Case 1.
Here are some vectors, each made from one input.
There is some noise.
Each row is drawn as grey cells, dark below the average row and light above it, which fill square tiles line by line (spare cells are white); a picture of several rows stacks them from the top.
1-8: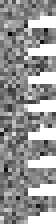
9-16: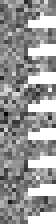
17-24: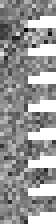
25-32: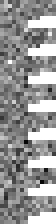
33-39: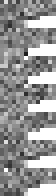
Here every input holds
one of 4 labels and a true/false value.
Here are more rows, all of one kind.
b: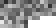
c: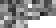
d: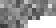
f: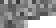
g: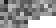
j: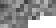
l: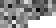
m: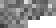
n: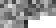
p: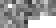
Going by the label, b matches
c, n and p.
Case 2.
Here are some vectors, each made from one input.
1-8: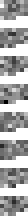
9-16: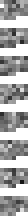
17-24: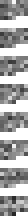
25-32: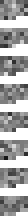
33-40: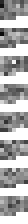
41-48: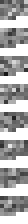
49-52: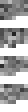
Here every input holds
a point on a 7-point line and four true/false values.
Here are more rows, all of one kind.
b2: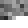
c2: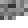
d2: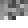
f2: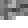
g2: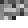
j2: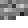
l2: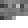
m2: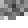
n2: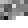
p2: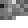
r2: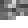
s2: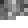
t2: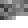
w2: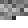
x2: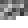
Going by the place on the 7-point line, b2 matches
c2, l2, n2 and t2.
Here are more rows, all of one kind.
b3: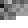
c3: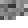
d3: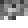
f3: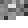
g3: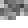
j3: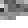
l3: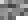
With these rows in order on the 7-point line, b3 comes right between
c3 and d3.
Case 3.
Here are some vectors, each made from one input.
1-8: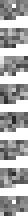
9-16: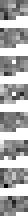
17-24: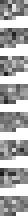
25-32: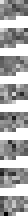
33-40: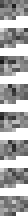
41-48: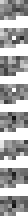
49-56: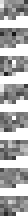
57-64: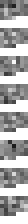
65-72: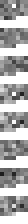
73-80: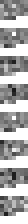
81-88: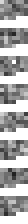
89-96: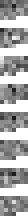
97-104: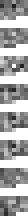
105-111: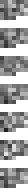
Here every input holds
a point on a 10-point line, together with either a fixed value, or four true/false values.
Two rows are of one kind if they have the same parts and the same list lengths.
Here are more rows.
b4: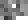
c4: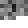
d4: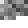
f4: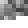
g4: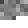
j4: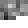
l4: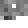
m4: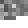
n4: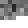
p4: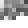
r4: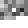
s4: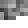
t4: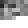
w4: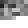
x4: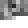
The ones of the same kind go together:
b4, c4, d4, f4, g4, j4, l4, m4, n4, p4, s4
r4, t4, w4, x4

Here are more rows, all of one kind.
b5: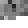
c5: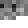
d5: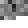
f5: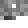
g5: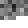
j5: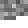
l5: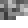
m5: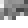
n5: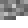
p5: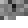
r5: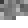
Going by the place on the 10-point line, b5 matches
d5 and p5.
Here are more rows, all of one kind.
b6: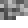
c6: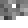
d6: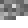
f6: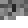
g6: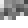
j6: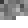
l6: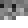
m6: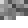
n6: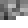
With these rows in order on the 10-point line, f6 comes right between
l6 and m6.
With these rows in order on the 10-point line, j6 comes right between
d6 and l6.
